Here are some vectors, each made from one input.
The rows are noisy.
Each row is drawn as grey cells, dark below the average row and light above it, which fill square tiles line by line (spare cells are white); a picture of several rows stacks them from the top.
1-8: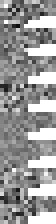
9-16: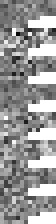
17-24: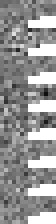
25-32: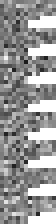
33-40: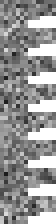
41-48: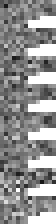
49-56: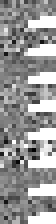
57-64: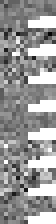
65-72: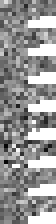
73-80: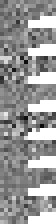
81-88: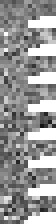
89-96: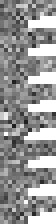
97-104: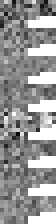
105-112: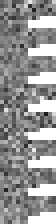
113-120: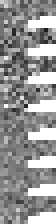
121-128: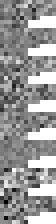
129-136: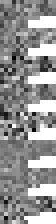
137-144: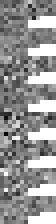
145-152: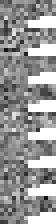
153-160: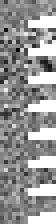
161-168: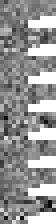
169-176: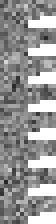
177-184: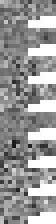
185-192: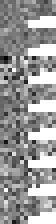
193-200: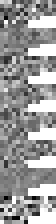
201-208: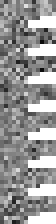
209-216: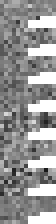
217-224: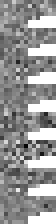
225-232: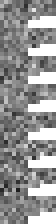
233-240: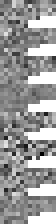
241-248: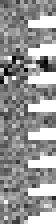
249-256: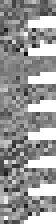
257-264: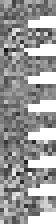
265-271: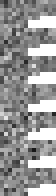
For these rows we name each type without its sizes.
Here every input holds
a list of points on a circle.
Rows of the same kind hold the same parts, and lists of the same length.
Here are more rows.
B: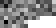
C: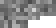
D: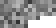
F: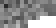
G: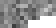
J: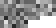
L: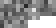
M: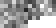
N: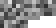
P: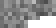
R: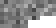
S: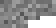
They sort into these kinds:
B, C, P, R
D, S
F, G, J, L, M
N

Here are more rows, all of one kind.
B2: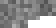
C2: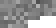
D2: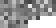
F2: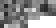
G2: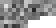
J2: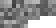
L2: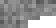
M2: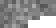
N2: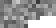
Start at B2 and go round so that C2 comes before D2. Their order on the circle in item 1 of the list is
B2, M2, L2, C2, F2, N2, D2, J2, G2.
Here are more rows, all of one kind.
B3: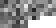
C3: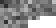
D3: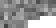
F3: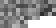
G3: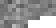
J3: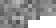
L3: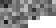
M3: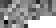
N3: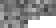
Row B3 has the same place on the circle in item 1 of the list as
C3, L3 and N3.
